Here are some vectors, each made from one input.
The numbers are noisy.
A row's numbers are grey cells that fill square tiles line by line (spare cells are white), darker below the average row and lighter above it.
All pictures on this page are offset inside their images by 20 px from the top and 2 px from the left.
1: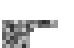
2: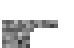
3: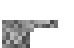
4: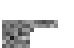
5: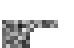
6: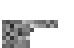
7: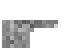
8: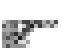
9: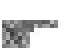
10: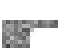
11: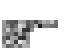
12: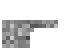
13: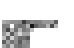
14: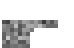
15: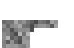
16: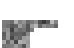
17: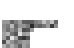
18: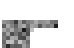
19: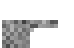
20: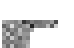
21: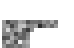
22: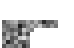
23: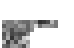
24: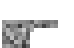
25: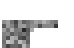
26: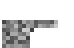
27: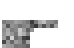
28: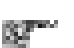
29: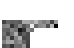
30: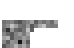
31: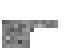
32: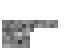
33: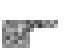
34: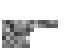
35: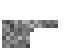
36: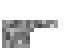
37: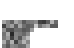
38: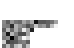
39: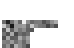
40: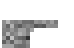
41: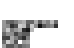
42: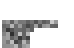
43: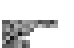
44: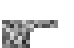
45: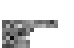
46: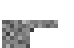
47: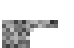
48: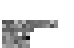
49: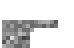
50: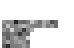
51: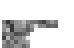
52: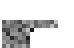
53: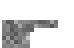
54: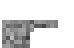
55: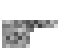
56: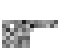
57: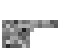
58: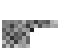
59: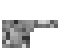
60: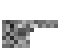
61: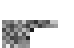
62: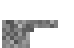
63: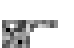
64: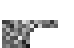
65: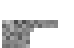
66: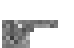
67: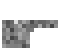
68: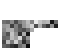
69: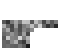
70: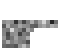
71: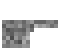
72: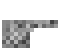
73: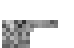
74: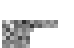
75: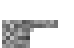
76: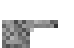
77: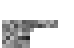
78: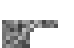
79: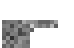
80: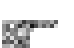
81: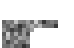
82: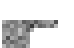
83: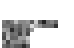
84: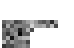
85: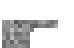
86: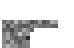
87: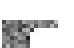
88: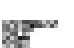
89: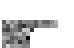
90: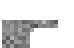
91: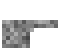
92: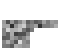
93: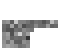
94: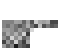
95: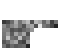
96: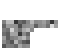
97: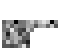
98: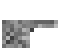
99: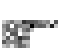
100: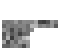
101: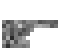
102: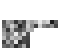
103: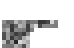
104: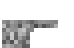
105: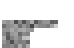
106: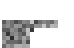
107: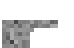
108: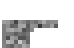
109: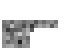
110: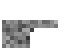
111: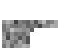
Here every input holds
a node of an 8-node tree and a true/false value, together with either a fixed value, or a node of an 8-node tree.
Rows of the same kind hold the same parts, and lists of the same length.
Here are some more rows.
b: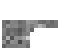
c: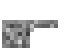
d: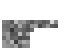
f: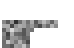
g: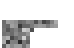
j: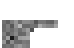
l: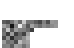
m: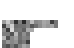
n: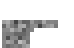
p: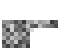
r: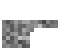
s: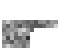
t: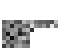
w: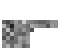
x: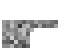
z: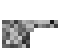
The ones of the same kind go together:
b, f, j, l, p, r, w, x, z
c, d, g, m, n, s, t

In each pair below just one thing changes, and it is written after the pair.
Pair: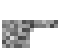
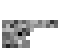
the node of one of the two trees
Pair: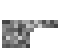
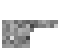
the true/false value
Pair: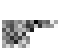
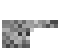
the true/false value
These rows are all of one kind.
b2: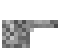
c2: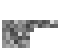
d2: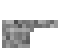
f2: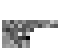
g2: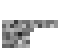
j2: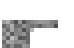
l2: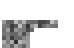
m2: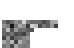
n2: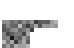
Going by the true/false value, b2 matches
d2, g2 and j2.
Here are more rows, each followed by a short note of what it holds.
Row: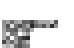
a node of each of two 8-node trees and a true/false value
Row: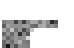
a node of each of two 8-node trees and a true/false value
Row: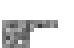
a node of an 8-node tree and a true/false value
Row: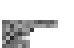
a node of each of two 8-node trees and a true/false value
